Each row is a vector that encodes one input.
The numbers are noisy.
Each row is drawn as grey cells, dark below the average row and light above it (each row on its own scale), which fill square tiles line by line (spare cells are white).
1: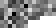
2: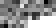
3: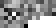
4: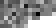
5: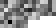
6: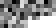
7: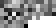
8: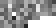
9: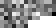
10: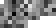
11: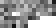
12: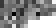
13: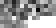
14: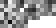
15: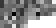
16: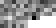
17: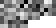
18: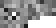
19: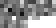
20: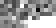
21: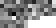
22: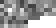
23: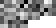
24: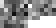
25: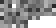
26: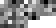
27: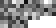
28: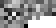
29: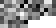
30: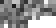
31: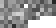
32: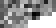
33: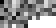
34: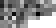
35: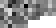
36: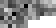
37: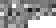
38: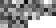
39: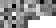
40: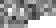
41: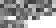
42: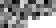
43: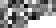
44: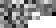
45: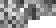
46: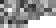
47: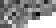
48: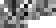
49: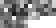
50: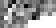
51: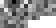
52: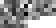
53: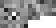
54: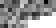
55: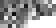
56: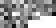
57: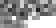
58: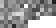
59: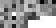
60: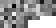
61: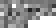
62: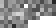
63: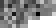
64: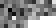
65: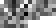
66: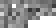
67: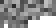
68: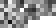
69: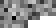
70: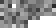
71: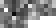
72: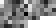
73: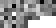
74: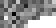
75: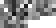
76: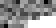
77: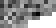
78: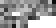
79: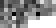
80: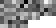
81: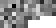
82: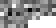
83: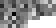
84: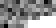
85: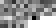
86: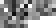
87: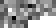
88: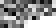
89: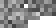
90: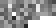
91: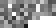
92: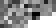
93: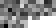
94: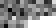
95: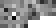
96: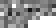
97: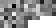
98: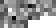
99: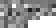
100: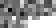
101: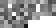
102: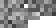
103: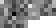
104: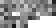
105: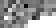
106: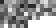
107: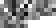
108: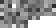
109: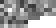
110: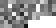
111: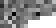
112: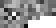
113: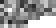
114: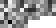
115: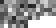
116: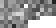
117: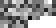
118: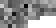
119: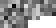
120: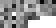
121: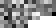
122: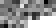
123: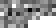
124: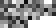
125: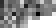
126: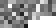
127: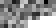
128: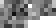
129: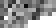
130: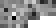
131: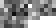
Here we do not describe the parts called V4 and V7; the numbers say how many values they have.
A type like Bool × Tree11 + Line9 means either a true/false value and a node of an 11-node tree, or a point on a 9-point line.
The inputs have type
Bool × (Line6 × V4 + V7).
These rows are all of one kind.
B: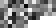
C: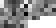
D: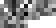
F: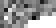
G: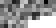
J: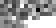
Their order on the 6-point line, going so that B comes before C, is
B, F, C, J, D, G.
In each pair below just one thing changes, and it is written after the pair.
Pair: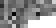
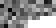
the true/false value
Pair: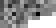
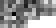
the value of V4
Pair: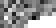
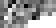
the place on the 6-point line
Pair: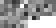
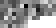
the true/false value
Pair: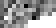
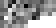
the place on the 6-point line
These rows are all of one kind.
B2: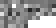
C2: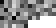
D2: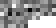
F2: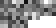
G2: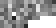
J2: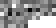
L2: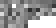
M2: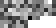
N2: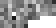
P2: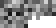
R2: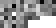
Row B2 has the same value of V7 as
D2, J2 and L2.
